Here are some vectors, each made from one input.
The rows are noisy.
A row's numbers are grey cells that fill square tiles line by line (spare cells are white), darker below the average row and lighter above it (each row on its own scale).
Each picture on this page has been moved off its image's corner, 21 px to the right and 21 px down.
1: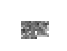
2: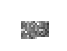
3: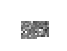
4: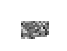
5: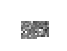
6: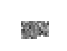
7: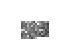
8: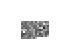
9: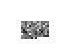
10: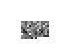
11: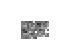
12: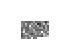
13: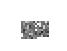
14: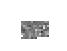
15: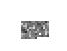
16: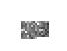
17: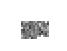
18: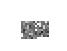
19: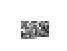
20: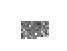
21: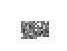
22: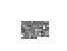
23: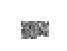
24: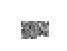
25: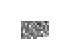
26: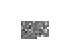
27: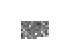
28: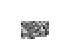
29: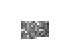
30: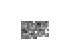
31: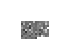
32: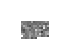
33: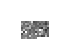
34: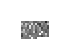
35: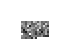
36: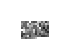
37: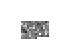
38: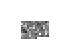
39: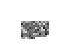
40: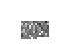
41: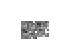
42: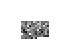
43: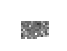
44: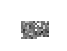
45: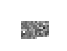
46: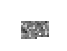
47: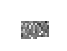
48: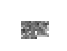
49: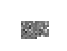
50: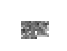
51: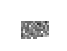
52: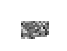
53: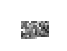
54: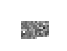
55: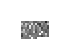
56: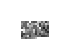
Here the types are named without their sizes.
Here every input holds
four true/false values.
